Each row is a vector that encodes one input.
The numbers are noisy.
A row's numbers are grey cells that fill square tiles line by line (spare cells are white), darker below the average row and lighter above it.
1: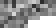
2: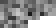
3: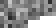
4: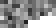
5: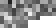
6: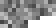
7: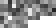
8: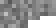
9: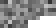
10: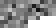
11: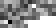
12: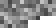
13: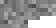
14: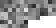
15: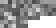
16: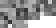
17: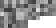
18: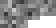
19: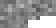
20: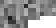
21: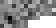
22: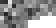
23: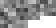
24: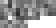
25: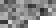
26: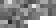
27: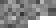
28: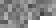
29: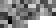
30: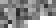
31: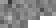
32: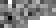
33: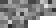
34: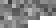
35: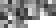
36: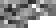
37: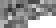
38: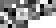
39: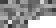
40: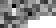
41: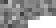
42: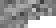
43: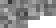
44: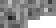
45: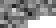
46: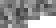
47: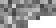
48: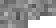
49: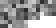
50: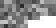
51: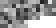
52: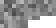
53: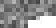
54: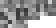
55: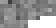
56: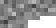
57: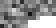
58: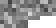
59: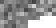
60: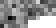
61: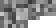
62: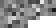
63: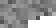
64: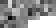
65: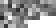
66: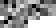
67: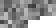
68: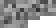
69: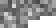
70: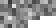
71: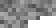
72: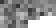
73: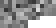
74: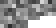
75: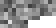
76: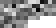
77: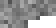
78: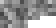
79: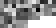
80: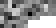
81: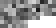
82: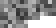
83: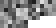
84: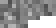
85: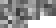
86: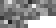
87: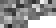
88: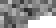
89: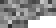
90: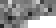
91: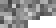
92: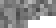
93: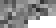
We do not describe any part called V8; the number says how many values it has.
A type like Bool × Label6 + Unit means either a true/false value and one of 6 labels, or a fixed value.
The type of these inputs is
Bool × Line5 + V8.
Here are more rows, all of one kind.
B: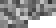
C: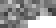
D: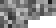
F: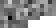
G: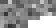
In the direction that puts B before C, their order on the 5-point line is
F, D, B, G, C.
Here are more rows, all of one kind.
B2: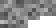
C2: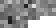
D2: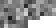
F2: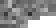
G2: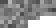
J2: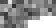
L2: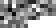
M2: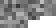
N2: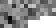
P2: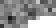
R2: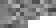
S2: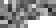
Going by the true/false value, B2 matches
F2, G2, J2 and R2.
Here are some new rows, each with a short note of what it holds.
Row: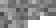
a value of V8
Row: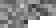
a value of V8
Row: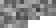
a value of V8
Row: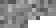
a value of V8
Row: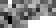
a point on a 5-point line and a true/false value
